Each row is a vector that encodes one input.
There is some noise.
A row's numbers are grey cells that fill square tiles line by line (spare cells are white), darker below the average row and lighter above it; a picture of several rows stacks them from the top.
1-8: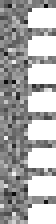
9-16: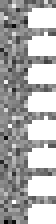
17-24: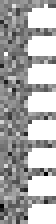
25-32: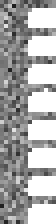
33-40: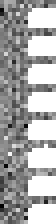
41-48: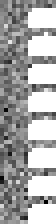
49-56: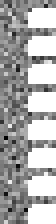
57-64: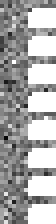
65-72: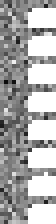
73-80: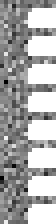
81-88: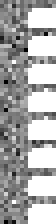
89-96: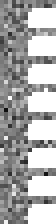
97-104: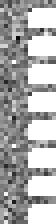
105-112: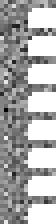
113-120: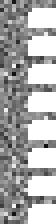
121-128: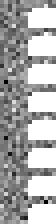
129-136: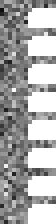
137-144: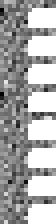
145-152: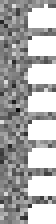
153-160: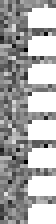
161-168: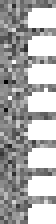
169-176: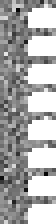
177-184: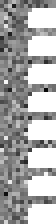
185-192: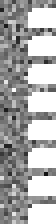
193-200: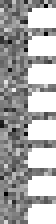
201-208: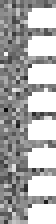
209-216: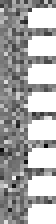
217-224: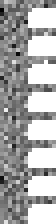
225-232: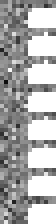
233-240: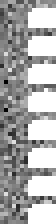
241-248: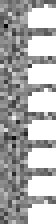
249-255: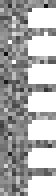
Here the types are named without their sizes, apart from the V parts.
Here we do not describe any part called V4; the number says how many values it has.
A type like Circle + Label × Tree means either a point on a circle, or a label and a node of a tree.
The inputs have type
List(Line) + List(V4) × Tree.
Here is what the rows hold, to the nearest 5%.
About 65% of them hold a node of a tree, together with a list of values of V4. The rest are lists of points on a line.
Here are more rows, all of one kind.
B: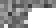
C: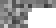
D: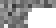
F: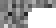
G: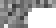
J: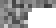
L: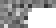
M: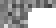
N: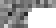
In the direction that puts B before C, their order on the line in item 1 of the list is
N, G, D, B, L, C, J, M, F.
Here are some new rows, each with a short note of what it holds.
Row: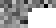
a node of a tree, together with the empty list
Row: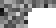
a node of a tree, together with a list of one item
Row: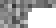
a list of one item
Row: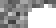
a node of a tree, together with a list of one item
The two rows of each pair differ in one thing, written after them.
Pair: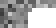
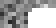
the value of V4 in item 1 of the list
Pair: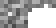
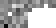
the value of V4 in item 1 of the list
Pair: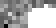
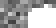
the value of V4 in item 1 of the list
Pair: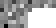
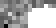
the node of the tree
